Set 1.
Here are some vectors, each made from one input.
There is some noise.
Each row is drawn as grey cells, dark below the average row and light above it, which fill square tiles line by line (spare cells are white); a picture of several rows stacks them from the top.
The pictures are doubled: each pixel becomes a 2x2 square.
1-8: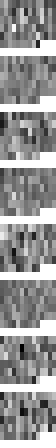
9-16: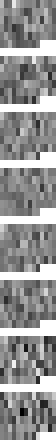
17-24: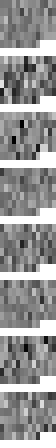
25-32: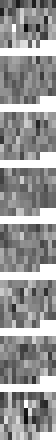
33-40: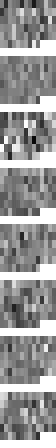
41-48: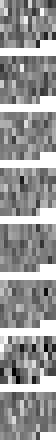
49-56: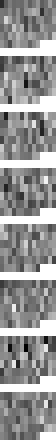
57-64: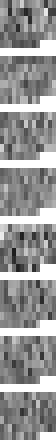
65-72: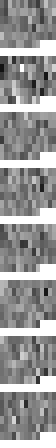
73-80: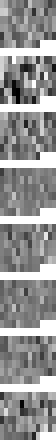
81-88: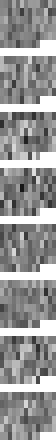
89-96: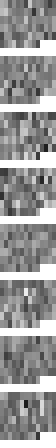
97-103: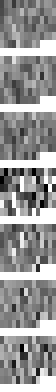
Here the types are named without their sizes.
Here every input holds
a node of a tree.
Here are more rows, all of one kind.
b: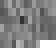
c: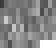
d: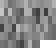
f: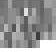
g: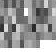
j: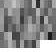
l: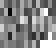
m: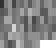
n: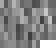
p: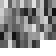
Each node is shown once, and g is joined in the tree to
d.
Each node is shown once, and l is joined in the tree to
c and f.
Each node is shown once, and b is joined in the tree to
j and m.
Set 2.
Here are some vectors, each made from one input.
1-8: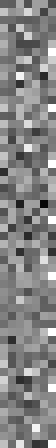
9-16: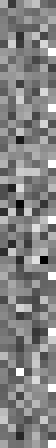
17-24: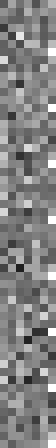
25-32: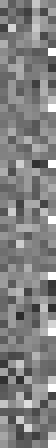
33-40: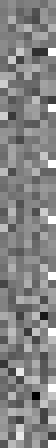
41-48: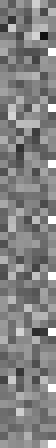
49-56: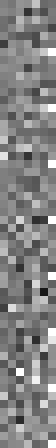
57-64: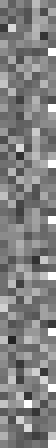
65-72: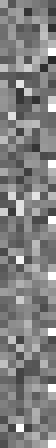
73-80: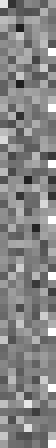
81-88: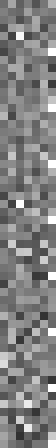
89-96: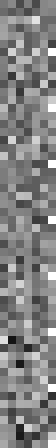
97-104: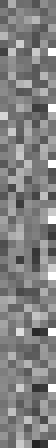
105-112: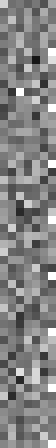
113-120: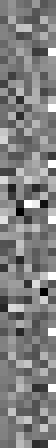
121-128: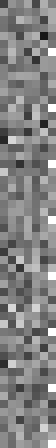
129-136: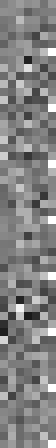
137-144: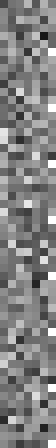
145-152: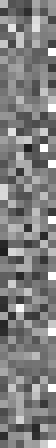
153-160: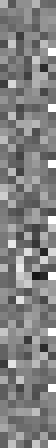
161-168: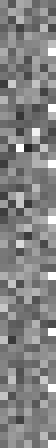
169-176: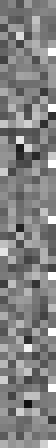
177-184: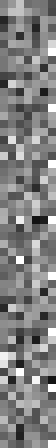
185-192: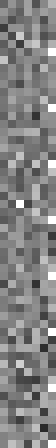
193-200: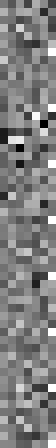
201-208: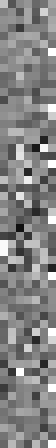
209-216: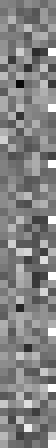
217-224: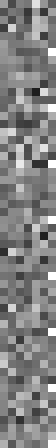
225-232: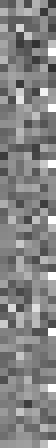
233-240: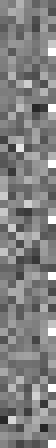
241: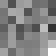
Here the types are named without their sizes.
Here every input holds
a label.
